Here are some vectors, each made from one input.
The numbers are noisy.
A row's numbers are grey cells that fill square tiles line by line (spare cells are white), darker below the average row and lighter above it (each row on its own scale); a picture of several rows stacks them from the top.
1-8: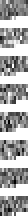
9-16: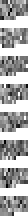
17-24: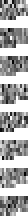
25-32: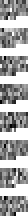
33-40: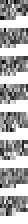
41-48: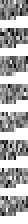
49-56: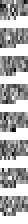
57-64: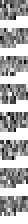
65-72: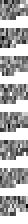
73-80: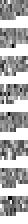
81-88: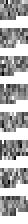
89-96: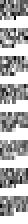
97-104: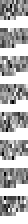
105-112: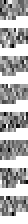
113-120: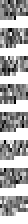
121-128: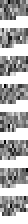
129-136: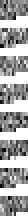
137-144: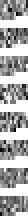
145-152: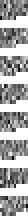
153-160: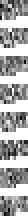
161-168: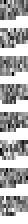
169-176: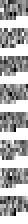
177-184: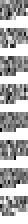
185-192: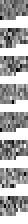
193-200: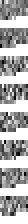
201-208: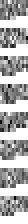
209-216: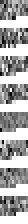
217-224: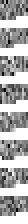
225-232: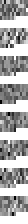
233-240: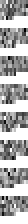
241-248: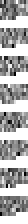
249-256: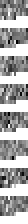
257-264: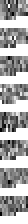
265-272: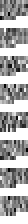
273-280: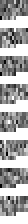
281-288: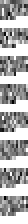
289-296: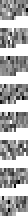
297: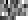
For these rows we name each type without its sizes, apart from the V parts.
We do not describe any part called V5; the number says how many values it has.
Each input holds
a point on a circle, together with either a point on a line, or a value of V5.
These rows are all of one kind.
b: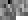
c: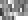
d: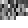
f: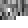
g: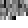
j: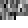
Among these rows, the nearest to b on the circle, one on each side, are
d and j.
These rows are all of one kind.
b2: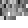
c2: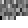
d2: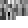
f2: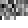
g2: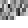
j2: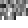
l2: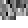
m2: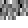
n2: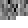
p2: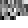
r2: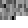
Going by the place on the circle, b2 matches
f2, j2 and r2.
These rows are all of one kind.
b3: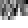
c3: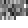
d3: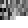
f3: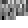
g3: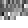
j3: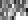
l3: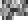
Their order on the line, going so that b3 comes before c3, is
g3, d3, j3, b3, l3, c3, f3.
